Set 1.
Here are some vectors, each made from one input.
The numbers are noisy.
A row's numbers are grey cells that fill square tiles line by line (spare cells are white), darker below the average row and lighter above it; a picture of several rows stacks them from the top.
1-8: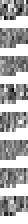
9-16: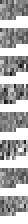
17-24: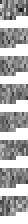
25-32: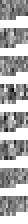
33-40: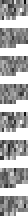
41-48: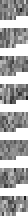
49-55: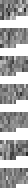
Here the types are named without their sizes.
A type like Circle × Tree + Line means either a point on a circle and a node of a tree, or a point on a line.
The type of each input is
Line × Line.
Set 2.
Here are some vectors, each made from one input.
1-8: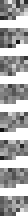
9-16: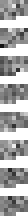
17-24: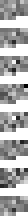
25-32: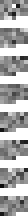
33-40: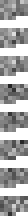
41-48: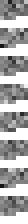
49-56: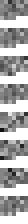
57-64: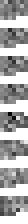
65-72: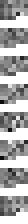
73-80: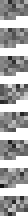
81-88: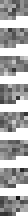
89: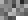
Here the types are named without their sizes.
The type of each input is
Circle.
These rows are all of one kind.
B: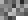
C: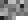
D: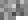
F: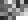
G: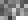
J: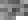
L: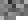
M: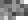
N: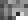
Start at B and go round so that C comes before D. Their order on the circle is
B, G, N, F, C, D, M, J, L.
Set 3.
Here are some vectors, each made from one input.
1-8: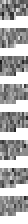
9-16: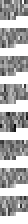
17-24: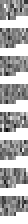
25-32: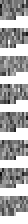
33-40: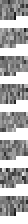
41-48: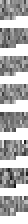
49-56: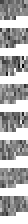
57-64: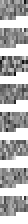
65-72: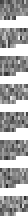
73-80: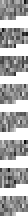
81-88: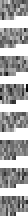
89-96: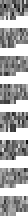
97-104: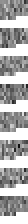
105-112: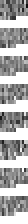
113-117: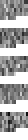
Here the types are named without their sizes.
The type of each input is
Line.
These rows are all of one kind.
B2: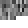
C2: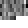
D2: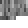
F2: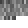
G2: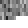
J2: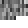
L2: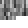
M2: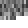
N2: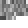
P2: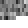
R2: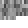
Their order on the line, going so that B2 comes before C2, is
N2, R2, L2, D2, G2, P2, F2, B2, J2, C2, M2.
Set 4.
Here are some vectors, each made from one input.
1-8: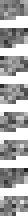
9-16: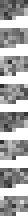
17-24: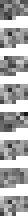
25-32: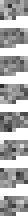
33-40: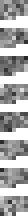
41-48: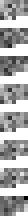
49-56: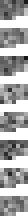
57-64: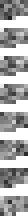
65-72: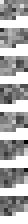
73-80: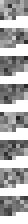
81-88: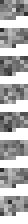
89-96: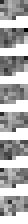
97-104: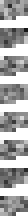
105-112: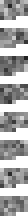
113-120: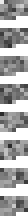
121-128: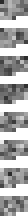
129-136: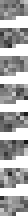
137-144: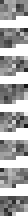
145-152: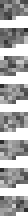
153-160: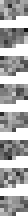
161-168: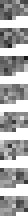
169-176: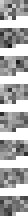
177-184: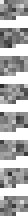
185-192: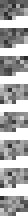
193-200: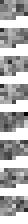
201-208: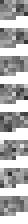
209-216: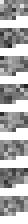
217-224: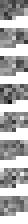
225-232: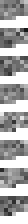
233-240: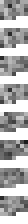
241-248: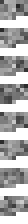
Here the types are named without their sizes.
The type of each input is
Tree.
